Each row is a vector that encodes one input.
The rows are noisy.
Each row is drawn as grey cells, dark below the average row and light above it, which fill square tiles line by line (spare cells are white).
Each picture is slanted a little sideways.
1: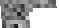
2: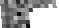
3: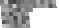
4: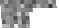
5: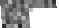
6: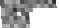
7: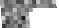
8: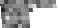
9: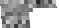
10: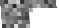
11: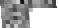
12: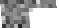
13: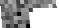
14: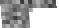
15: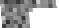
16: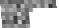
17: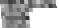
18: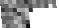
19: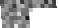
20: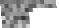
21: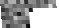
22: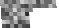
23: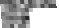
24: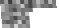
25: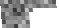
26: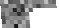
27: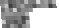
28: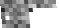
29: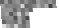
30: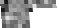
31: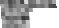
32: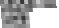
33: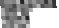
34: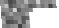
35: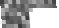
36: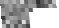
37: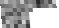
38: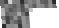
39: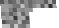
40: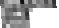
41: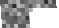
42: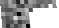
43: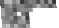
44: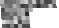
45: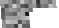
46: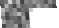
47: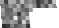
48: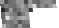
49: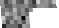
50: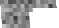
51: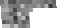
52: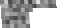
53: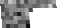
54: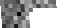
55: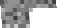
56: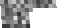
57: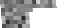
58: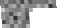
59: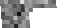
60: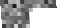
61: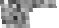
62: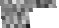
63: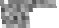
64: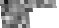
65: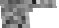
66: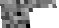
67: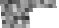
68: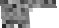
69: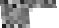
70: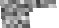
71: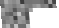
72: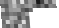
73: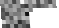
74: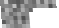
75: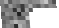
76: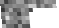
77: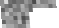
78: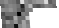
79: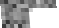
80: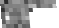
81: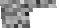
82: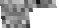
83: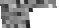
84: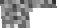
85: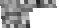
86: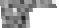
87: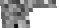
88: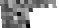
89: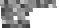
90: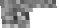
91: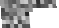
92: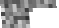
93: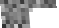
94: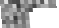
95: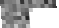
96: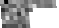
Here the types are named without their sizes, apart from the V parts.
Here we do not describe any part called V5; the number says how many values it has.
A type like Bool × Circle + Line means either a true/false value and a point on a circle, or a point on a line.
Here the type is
Line × (Line + V5).
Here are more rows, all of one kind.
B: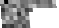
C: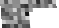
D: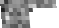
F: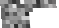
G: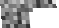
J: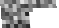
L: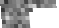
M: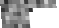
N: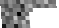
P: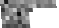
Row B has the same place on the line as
C, G, J and P.
